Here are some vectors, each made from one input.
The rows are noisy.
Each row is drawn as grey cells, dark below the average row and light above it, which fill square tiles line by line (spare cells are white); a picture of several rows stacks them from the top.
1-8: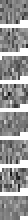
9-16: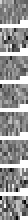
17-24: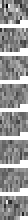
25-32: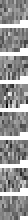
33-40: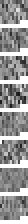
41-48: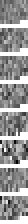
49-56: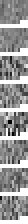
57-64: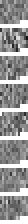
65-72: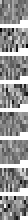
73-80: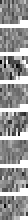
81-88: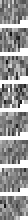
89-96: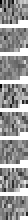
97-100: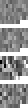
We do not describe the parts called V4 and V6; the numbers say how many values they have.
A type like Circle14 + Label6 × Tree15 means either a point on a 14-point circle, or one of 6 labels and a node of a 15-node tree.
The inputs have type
(Bool × V6 + Line5) × Line5 + V4 × V4.
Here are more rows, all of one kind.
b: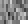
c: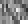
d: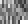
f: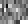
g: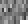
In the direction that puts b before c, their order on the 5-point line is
b, g, f, c, d.
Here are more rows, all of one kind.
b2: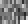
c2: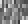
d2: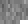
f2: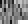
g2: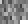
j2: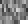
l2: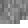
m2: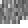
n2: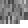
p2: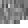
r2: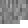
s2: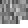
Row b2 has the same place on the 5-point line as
c2, r2 and s2.
